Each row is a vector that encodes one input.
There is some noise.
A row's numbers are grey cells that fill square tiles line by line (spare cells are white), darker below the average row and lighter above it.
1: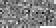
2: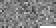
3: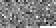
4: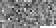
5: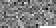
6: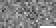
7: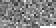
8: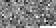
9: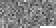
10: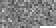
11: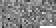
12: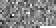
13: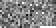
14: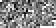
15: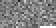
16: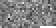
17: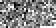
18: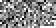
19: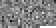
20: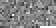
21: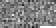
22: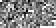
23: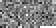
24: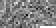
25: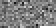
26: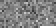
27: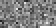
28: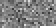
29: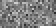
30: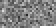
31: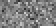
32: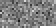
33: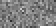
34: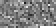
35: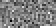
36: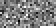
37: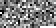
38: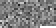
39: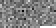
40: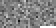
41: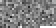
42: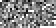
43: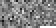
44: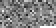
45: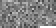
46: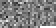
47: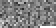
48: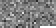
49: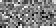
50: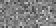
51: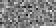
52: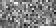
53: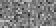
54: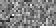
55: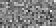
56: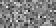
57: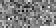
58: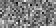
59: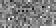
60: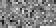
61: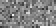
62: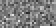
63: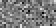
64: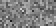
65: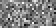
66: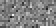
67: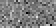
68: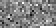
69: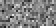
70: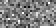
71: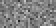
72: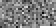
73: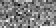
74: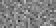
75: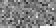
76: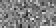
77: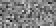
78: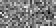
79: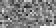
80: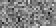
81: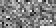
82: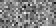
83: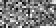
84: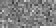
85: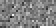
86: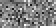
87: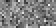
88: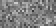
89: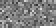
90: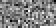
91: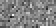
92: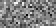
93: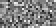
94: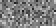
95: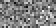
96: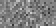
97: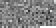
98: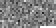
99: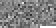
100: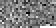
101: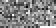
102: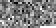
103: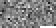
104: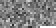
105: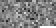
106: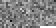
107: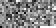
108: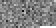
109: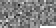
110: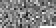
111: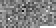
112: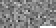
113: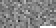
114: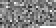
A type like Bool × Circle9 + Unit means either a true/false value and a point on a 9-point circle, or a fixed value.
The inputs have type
List2(Circle10).
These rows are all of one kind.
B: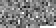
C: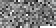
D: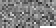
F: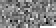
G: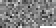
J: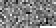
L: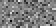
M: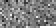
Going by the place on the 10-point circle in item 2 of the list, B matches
F and G.
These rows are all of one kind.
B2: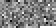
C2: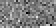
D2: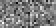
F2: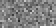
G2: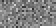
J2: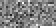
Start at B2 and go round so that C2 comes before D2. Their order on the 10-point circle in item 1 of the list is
B2, C2, D2, G2, F2, J2.
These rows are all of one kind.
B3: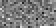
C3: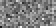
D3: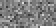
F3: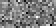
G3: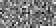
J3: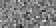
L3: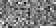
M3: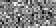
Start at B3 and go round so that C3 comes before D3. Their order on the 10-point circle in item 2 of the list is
B3, C3, G3, F3, D3, J3, M3, L3.
